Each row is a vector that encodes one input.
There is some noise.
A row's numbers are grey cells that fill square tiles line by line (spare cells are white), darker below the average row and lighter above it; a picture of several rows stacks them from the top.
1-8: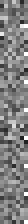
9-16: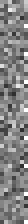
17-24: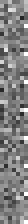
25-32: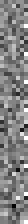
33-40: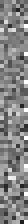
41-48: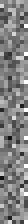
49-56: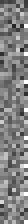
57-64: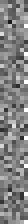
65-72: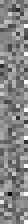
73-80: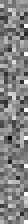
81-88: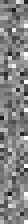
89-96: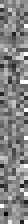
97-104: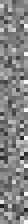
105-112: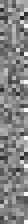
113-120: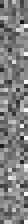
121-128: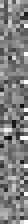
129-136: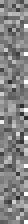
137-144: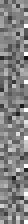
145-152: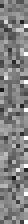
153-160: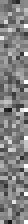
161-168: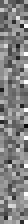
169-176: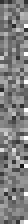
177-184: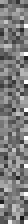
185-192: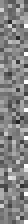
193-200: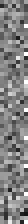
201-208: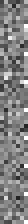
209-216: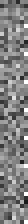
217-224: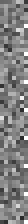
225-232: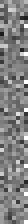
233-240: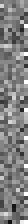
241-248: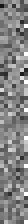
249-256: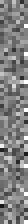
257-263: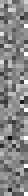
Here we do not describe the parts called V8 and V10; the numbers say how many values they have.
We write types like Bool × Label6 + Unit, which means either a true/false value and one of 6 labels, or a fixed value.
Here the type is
Bool × V10 + Line6 × V8.
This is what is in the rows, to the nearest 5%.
About 50% of them hold a point on a 6-point line and a value of V8. The rest hold a true/false value and a value of V10.
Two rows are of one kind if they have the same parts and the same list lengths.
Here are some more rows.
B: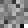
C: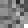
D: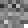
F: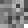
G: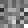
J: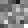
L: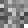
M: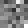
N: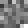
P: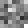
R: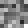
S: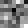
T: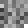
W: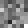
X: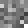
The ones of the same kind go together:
B, F, G, L, M, P, S, T, W, X
C, D, J, N, R

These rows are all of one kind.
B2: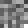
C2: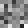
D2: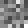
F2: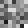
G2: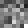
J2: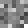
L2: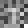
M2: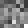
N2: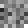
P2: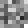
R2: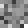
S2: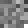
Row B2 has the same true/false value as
D2, G2, M2 and S2.
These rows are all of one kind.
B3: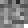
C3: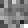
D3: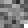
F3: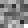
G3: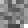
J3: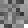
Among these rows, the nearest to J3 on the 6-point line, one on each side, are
D3 and G3.
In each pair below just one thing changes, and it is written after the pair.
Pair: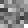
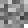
the value of V10
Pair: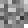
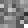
the value of V10
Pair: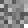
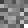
the value of V10
